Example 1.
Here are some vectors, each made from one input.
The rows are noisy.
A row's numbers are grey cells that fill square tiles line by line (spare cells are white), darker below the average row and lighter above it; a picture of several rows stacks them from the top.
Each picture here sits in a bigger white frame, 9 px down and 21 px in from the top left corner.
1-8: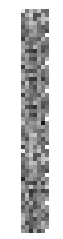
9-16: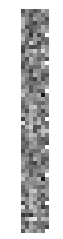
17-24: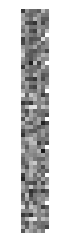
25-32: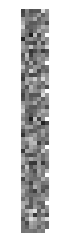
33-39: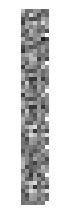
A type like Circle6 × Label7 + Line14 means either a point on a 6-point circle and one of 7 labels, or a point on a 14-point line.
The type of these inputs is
Label6 + Line6.
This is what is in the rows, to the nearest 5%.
About 50% of them hold one of 6 labels. The rest hold a point on a 6-point line.
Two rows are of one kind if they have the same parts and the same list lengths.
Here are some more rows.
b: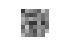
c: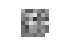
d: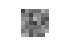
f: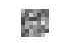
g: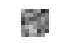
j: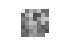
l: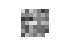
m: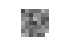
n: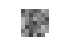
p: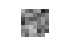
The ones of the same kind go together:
b, d, m, n
c, f, g, j, l, p

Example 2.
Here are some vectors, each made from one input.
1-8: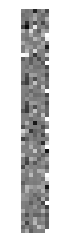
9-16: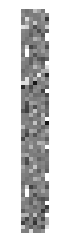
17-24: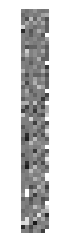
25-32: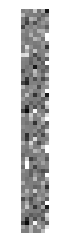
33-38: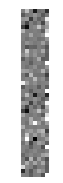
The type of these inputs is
Label6 × Line6.
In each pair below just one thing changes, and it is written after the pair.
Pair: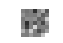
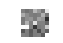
the place on the 6-point line
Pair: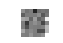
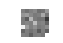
the place on the 6-point line
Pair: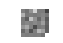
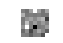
the place on the 6-point line
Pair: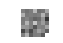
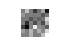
the place on the 6-point line
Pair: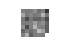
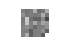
the place on the 6-point line
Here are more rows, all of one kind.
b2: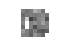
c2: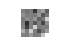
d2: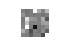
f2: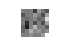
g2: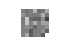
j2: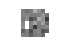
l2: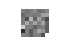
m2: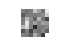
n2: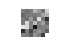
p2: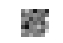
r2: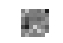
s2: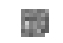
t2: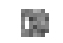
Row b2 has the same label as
j2, s2 and t2.
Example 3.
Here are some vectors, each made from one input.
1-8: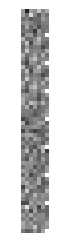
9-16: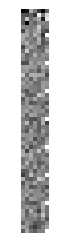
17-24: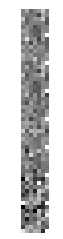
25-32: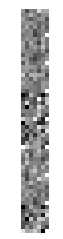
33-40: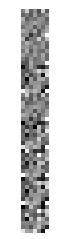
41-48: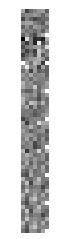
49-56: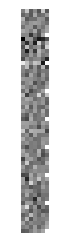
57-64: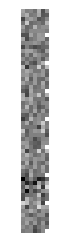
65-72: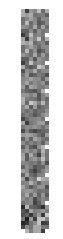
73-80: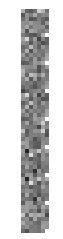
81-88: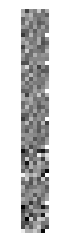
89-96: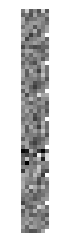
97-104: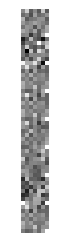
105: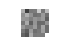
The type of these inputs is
Bool × Bool × Bool × Bool + Line4 × Line6.
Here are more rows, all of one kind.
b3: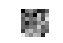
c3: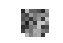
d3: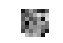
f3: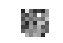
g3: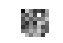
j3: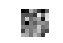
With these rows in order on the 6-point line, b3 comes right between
g3 and j3.
